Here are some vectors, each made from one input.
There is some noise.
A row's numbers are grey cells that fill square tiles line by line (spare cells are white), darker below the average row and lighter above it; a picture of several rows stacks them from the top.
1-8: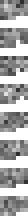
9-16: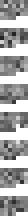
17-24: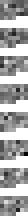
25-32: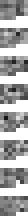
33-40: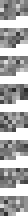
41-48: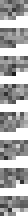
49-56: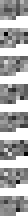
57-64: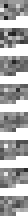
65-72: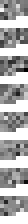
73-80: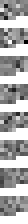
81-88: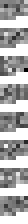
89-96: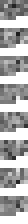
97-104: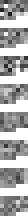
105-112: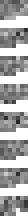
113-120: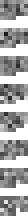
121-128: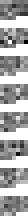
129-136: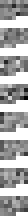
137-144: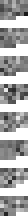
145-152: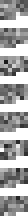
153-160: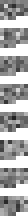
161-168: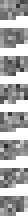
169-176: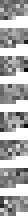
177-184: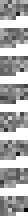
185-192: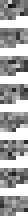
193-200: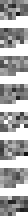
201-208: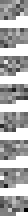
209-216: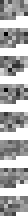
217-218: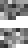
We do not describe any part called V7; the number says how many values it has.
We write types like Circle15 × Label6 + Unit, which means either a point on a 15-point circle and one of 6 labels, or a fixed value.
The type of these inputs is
List3(Line3 × Line4) × V7.
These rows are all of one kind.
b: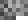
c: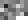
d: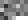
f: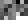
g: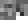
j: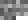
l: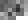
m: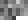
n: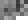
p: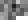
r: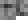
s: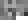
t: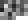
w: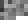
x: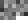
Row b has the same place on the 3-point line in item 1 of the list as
c, f, r and x.
